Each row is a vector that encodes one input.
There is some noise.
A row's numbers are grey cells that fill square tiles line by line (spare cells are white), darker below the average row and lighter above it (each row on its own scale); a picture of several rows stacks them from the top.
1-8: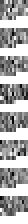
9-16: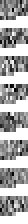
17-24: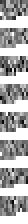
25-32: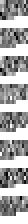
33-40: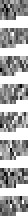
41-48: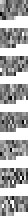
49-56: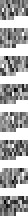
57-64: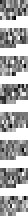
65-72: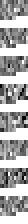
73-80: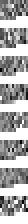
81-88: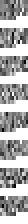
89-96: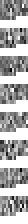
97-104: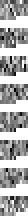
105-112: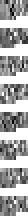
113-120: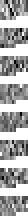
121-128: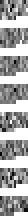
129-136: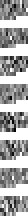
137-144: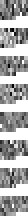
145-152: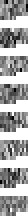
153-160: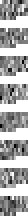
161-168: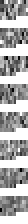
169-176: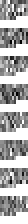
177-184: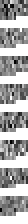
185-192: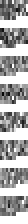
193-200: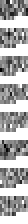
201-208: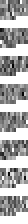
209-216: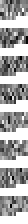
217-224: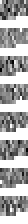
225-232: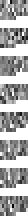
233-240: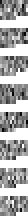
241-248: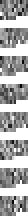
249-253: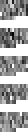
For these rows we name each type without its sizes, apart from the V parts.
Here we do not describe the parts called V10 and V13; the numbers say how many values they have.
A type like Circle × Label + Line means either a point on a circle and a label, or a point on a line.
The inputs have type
(Bool × Bool × Bool × Bool + Line × V13) × V10.
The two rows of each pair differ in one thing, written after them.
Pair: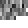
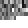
the value of V10
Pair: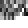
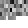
the value of V10
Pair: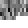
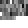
the value of V10
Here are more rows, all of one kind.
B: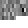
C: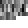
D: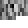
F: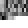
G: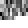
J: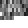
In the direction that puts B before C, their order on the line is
B, C, F, G, D, J.
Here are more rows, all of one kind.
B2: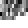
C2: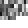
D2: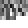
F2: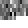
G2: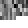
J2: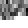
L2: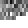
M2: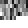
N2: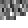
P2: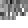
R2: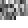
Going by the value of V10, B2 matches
D2, L2, N2 and P2.
